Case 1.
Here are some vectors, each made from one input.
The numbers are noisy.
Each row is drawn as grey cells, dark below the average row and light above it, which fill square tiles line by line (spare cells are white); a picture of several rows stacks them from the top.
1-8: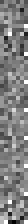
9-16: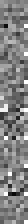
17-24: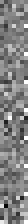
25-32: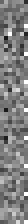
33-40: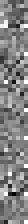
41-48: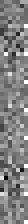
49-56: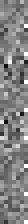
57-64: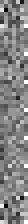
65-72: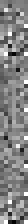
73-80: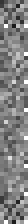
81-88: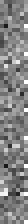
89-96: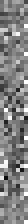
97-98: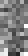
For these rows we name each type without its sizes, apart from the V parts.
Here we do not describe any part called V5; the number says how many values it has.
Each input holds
either two labels, or a value of V5.
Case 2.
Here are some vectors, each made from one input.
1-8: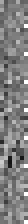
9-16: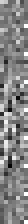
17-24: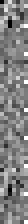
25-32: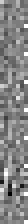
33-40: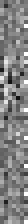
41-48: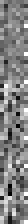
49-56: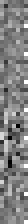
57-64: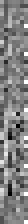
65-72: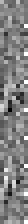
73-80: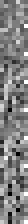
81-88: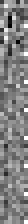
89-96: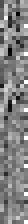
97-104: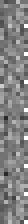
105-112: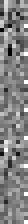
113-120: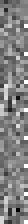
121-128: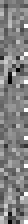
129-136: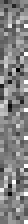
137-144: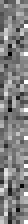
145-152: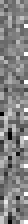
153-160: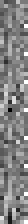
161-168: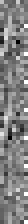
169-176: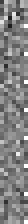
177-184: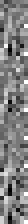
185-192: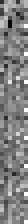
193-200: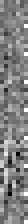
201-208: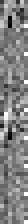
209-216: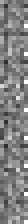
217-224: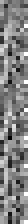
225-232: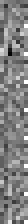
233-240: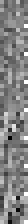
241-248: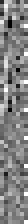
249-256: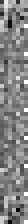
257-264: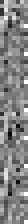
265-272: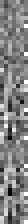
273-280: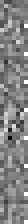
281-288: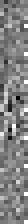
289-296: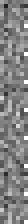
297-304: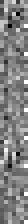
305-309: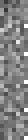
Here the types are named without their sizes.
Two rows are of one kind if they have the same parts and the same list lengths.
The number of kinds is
2.
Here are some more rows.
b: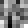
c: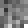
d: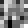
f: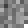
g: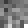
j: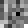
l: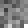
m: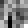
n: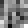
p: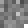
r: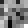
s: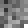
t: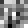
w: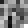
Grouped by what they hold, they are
b, d, j, m, n, r, t, w
c, f, g, l, p, s

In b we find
two labels.
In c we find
four true/false values.
